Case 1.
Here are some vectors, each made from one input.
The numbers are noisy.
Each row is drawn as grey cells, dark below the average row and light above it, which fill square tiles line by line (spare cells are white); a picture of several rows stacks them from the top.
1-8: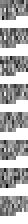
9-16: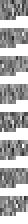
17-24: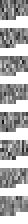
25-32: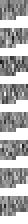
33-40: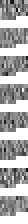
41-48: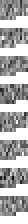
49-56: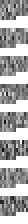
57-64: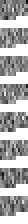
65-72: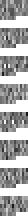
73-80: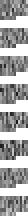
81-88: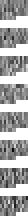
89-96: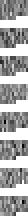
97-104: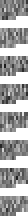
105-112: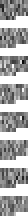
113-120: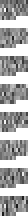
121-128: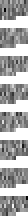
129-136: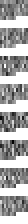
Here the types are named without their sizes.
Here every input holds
either a point on a circle, or a point on a line.
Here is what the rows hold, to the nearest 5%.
About 45% of them hold a point on a circle. The rest hold a point on a line.
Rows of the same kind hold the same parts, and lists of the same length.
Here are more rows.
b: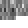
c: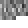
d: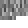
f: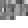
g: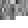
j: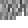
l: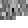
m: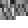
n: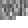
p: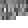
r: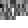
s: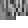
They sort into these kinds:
b, d, f, g, j, l, n
c, m, p, r, s

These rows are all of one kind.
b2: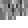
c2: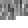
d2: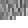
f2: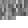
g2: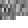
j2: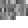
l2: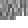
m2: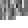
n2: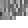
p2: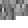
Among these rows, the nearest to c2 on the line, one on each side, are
m2 and p2.
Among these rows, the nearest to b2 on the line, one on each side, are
f2 and n2.
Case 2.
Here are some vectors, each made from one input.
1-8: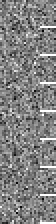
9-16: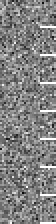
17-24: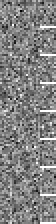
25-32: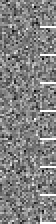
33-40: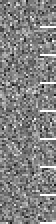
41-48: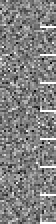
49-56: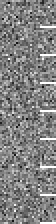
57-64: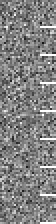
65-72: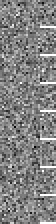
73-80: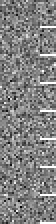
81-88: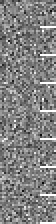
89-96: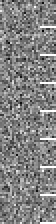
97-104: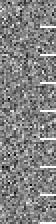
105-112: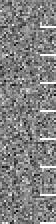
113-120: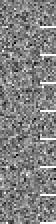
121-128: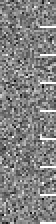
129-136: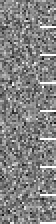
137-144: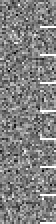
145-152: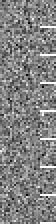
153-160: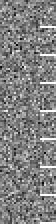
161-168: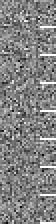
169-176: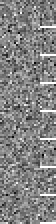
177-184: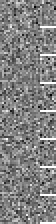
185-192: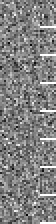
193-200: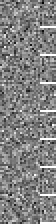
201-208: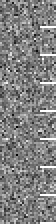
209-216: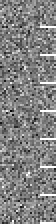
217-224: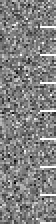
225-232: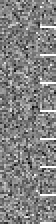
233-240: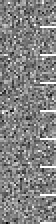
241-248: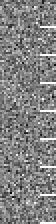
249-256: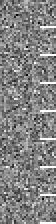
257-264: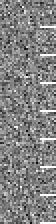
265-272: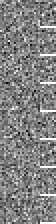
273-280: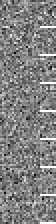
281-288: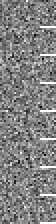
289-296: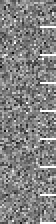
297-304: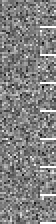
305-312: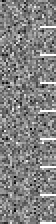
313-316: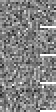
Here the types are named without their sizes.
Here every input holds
a point on each of two circles.
